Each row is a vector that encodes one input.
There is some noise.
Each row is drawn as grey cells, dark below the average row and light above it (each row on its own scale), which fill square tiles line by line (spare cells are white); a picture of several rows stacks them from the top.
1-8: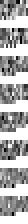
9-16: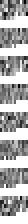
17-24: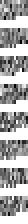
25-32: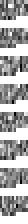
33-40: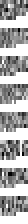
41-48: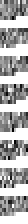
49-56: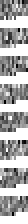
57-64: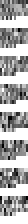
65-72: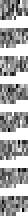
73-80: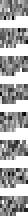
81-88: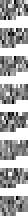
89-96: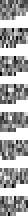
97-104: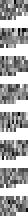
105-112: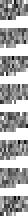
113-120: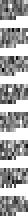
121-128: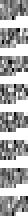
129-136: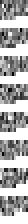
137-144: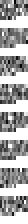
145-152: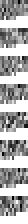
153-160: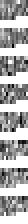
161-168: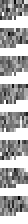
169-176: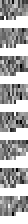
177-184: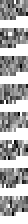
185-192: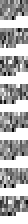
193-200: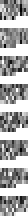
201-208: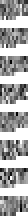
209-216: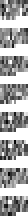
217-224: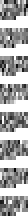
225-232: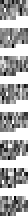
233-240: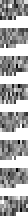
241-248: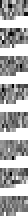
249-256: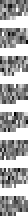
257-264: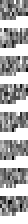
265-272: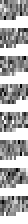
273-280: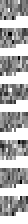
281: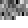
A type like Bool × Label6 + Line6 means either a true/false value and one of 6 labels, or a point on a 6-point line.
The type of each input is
Line7 × Line7 + List3(Line12).
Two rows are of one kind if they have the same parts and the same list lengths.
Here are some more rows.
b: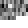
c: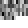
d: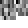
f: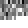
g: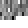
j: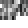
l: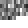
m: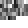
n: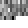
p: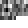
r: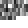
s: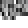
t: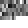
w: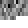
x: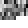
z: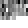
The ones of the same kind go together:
b, l, m, p, r
c, d, s, t, w
f, z
g, j, n
x

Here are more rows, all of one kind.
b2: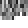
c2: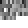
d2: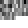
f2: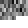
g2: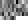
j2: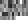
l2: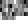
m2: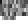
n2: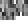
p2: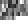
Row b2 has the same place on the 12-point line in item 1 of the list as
f2, j2, n2 and p2.
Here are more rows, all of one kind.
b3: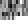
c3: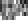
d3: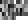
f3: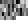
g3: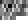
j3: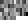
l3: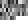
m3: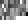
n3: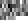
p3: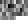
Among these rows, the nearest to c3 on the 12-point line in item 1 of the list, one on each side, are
g3 and p3.
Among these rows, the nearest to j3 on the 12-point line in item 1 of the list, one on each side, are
d3 and p3.
